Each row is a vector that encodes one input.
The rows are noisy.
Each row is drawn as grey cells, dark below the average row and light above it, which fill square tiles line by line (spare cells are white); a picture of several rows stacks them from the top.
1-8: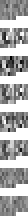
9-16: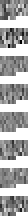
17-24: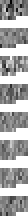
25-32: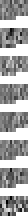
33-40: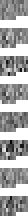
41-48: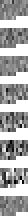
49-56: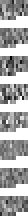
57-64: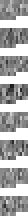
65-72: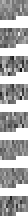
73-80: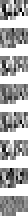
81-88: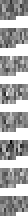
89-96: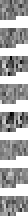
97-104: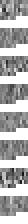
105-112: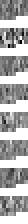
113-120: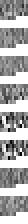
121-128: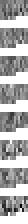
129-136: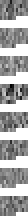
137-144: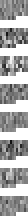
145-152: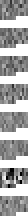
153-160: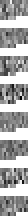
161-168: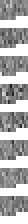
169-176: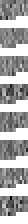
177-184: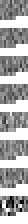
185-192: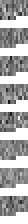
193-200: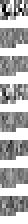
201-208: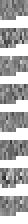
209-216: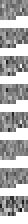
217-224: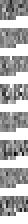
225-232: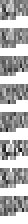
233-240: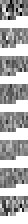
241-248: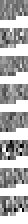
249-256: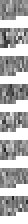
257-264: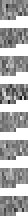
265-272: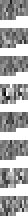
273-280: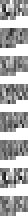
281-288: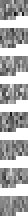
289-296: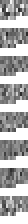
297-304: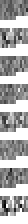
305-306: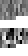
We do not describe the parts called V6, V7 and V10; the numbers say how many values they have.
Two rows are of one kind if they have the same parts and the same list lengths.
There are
6 kinds of row.
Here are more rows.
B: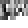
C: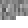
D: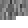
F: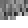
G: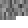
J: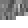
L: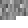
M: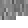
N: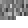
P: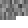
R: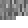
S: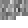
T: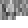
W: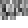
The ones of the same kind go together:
B
C, M, N, T, W
D, R
F, G, P
J
L, S

